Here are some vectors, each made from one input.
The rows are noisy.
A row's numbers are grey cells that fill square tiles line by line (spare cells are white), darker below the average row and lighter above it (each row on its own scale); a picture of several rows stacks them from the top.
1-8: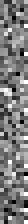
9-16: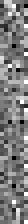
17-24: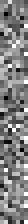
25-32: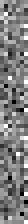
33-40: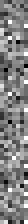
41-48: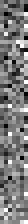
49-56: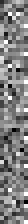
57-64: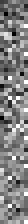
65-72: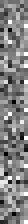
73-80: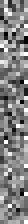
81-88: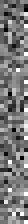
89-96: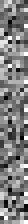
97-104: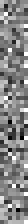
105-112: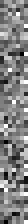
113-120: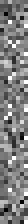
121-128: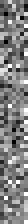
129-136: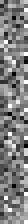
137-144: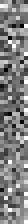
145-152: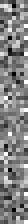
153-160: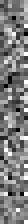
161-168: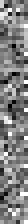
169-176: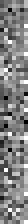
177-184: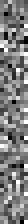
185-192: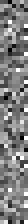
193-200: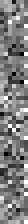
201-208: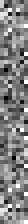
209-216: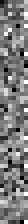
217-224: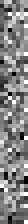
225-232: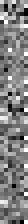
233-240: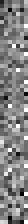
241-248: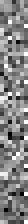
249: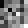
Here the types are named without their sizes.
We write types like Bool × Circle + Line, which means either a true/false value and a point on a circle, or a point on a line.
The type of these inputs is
Label × (Tree + Unit) + Line.
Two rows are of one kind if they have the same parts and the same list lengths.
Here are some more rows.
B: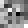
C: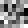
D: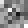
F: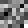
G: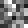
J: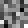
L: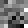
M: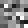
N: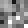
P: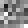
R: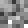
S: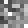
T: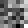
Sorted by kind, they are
B, C, D, P
F, L
G, J, M, N, R, S, T

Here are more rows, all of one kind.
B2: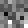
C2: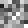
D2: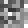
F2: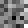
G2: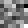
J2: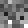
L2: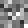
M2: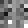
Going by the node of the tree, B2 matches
J2 and L2.
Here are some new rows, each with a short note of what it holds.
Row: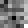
a label and a node of a tree
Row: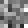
a label
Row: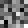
a label and a node of a tree
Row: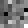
a label and a node of a tree
